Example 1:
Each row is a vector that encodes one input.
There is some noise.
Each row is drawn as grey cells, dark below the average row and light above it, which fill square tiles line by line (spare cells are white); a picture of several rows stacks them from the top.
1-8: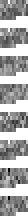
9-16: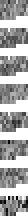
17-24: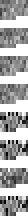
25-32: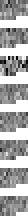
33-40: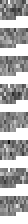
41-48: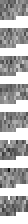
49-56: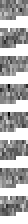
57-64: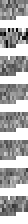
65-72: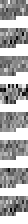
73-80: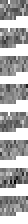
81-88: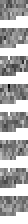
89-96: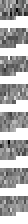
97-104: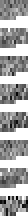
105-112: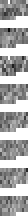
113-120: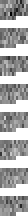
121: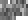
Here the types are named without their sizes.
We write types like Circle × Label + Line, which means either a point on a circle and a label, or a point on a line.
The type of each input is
List(Line).
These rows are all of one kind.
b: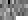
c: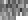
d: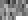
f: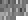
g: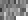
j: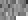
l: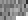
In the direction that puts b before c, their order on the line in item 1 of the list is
b, d, j, l, g, f, c.
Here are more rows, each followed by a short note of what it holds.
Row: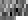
a list of one item
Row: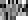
the empty list
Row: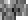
a list of one item
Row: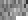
a list of two items
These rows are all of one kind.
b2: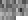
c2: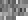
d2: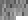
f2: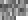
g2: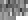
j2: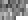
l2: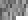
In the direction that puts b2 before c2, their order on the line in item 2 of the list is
f2, g2, d2, b2, j2, c2, l2.
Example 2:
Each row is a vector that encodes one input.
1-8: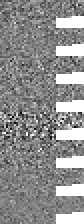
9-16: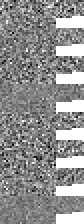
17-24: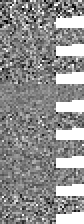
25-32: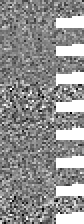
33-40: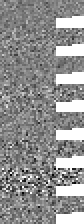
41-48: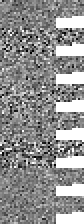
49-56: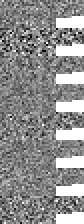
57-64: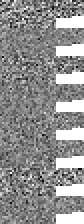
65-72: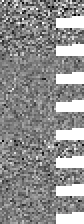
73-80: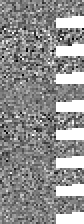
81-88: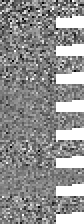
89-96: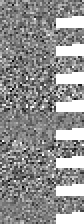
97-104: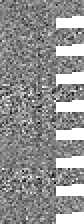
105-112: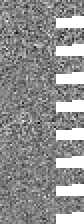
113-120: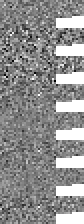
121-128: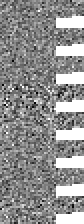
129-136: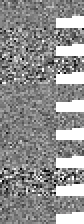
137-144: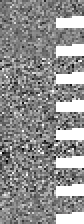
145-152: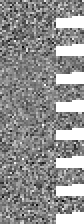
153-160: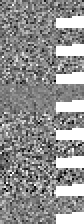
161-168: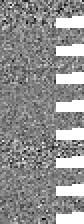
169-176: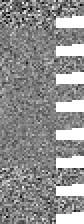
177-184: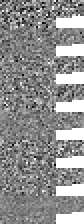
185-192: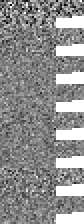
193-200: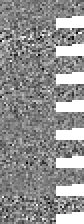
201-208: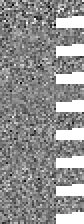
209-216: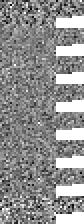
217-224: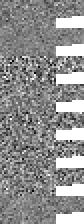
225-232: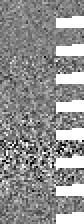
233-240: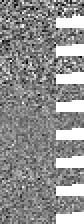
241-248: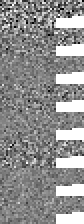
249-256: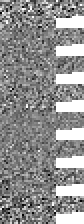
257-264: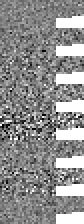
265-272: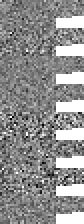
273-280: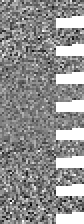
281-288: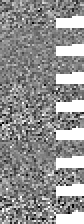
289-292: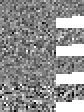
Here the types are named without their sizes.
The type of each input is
Label × (Tree + Unit).
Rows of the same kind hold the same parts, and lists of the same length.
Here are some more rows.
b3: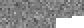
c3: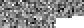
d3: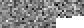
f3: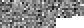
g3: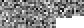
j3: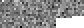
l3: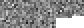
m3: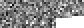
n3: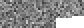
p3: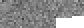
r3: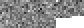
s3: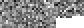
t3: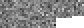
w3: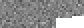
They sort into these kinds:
b3, c3, m3, n3, p3, w3
d3, f3, g3, j3, l3, r3, s3, t3

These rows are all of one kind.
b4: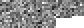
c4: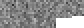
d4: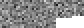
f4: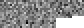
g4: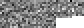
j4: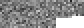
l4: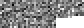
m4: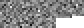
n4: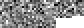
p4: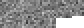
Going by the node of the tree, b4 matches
d4 and l4.
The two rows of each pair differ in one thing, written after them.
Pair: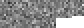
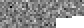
the node of the tree
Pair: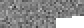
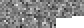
the label
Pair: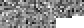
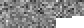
the label
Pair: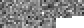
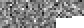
the node of the tree
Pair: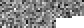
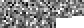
the label
